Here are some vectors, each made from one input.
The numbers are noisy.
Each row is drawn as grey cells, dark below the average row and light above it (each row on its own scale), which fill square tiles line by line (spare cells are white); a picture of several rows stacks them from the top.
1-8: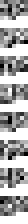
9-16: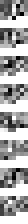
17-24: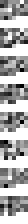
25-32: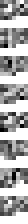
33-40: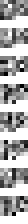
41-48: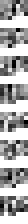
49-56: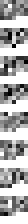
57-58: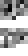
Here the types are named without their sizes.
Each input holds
a list of points on a line.
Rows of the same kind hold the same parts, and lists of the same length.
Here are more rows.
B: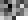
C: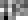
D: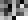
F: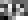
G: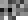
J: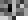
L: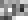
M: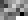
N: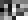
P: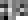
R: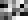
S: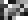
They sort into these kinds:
B, J, M, N, R
C, D, F, G, P, S
L

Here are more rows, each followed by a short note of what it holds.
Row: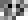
the empty list
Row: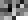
a list of one item
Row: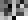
a list of one item
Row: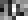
a list of two items
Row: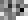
the empty list
